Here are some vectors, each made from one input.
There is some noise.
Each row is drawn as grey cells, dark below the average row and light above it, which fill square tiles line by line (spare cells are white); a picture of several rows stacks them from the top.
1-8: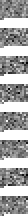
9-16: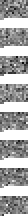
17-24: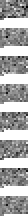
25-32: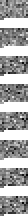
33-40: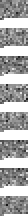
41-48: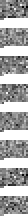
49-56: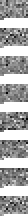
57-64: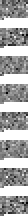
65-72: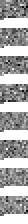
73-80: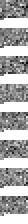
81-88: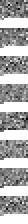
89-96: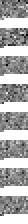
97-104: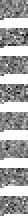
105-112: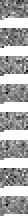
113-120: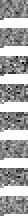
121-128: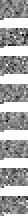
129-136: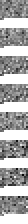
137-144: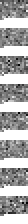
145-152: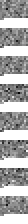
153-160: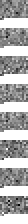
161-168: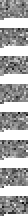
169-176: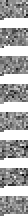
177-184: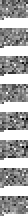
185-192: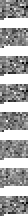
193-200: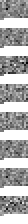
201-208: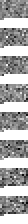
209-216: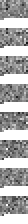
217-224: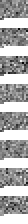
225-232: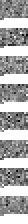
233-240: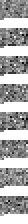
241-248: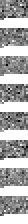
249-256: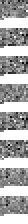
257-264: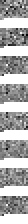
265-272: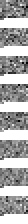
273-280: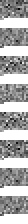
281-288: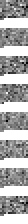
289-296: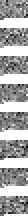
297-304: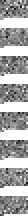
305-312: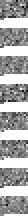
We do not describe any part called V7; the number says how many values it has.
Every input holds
either a point on an 11-point line, or a point on a 12-point line, or a value of V7.
